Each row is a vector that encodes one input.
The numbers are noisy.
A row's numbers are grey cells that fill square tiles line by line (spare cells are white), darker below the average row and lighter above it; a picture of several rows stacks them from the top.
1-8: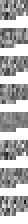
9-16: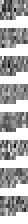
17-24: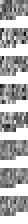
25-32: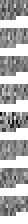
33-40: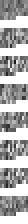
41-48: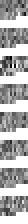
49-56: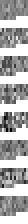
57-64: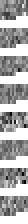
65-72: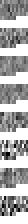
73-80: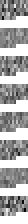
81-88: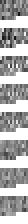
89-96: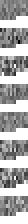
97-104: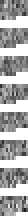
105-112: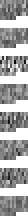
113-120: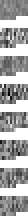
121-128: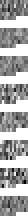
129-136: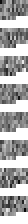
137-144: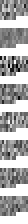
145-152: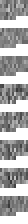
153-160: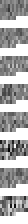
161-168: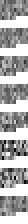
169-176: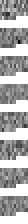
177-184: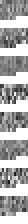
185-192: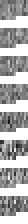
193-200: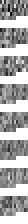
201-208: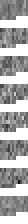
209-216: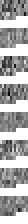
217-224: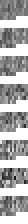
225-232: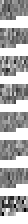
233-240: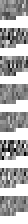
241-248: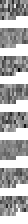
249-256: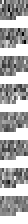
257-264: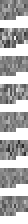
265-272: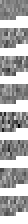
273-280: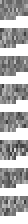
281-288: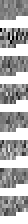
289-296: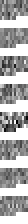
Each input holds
a point on a 9-point line.
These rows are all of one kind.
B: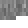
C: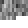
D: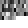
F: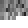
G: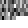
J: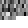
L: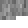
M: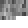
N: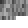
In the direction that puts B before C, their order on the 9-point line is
J, F, D, B, C, G, L, M, N.
